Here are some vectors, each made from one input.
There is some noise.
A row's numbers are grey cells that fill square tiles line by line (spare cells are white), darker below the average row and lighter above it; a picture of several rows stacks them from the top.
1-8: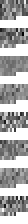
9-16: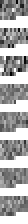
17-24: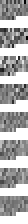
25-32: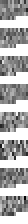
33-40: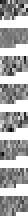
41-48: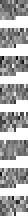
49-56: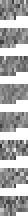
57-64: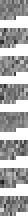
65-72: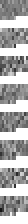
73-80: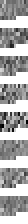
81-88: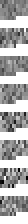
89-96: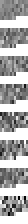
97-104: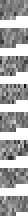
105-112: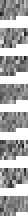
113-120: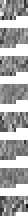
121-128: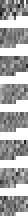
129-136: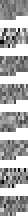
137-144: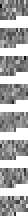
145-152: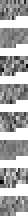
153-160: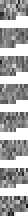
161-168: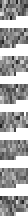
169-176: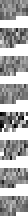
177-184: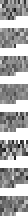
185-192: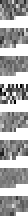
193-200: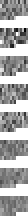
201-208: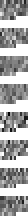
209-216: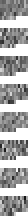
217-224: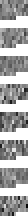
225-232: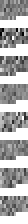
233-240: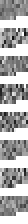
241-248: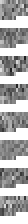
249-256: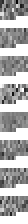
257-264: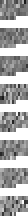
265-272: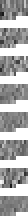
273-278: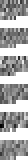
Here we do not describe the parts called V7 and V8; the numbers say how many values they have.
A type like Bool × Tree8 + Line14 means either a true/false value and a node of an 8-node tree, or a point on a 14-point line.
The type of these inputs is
Bool × Line4 + List2(Line5) × V8 + V7 × V7.
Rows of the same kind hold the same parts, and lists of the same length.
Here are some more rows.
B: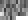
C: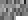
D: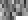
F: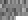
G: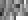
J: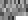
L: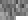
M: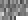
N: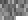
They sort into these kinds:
B, F
C
D, G, M, N
J
L

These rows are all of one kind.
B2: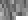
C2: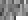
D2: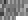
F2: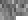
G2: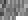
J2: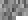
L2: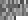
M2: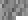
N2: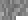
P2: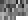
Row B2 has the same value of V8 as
D2, J2 and L2.
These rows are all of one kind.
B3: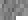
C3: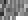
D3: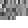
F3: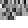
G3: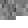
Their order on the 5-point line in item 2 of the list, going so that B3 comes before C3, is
G3, D3, F3, B3, C3.
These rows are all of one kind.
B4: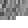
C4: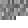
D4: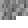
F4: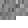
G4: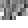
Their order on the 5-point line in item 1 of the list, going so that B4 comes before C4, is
B4, F4, G4, C4, D4.
